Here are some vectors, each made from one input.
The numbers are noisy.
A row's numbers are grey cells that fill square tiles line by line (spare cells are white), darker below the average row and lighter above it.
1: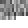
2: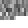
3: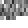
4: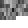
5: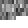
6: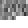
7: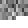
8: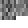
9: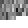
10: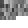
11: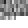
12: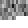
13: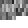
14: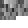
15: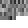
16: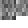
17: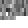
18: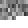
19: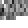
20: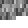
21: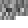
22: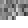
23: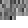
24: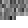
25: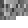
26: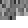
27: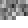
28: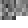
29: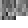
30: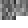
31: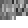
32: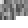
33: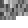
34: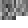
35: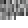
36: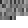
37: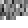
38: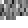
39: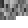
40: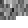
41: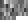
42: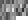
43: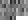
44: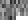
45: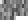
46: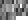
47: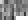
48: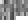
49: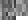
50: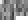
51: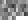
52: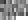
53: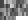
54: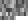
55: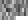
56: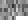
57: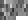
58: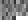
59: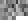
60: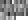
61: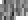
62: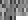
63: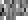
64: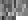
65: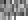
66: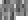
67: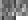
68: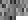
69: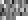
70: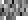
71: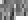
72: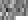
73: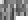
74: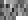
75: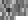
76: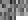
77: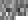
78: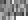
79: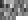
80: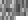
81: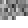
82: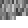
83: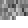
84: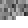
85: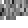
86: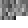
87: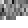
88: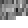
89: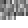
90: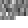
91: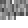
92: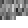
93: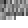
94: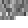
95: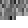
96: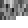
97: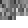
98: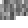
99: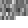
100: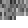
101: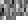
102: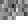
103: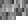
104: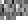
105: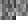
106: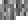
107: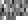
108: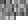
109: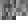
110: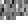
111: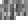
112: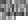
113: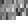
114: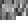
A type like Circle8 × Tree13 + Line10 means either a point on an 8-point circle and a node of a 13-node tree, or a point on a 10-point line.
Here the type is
Label9.
